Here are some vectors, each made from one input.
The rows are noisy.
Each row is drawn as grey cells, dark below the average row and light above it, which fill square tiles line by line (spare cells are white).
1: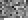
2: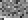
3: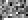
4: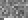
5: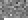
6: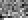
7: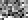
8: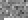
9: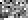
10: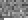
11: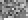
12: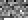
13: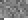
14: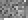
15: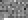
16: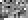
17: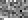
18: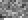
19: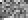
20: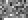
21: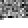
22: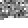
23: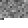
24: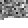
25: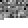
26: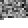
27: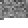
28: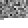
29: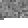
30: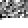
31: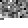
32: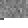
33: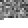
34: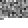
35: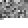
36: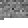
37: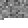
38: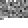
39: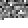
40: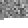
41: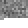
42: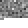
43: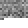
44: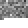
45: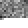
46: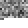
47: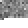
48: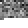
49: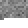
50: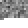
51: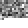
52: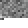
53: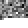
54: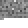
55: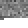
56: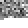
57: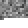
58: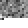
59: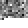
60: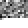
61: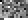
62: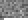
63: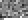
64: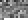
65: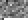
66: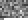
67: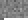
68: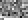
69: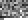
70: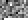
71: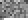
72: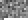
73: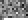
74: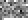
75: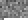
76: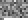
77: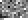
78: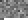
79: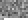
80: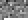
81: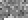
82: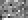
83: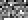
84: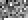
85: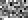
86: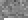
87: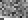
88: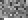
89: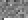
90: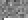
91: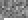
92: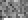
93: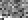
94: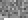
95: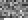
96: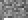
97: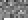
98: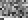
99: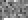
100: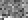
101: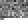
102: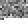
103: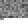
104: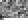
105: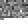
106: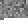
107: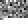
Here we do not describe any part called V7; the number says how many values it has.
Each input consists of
either a point on a 5-point line, a point on a 10-point line and a true/false value, or a value of V7.
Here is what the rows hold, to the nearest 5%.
About 70% of them hold a point on a 5-point line, a point on a 10-point line and a true/false value. The rest hold a value of V7.
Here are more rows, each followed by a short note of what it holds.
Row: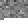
a point on a 5-point line, a point on a 10-point line and a true/false value
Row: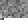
a point on a 5-point line, a point on a 10-point line and a true/false value
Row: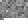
a point on a 5-point line, a point on a 10-point line and a true/false value
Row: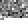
a value of V7
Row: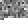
a point on a 5-point line, a point on a 10-point line and a true/false value
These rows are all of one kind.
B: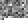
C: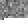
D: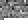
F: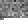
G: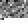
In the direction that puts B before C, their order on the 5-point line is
B, D, F, G, C.
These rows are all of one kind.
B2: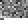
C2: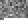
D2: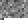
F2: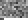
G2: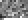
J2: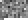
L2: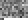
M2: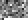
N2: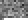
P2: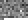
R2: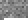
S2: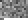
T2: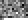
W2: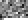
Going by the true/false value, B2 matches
F2, J2 and N2.
